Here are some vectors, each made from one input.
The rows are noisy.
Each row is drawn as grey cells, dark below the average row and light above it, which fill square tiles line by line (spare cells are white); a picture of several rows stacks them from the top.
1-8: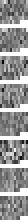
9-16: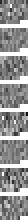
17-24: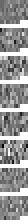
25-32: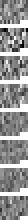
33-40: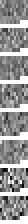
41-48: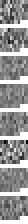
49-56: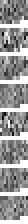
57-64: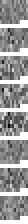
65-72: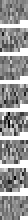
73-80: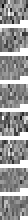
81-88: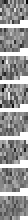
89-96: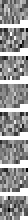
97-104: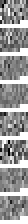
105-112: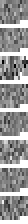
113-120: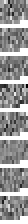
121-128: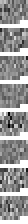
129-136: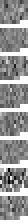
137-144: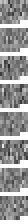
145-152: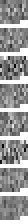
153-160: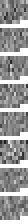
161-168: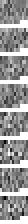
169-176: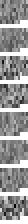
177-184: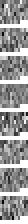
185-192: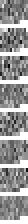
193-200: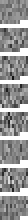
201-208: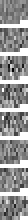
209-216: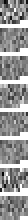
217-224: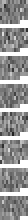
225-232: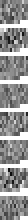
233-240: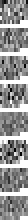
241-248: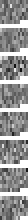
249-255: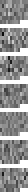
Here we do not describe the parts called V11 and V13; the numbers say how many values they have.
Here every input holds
a point on a 12-point line and a value of V13, together with either a fixed value, or a true/false value and a value of V11.
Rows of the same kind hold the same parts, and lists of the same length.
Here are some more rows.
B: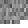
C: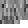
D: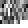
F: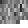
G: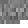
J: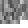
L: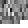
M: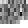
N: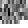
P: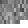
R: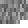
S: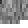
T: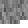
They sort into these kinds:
B, F, J, P
C, D, G, L, M, N, R, S, T

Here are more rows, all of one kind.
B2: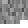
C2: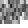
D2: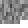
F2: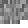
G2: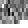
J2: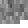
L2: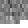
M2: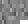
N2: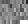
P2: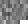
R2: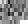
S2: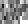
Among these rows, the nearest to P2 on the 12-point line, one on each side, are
L2 and R2.
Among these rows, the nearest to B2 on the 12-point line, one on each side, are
J2 and M2.
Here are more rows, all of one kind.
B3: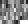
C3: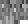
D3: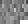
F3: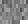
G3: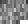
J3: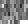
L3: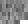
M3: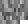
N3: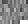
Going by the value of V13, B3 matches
G3 and L3.
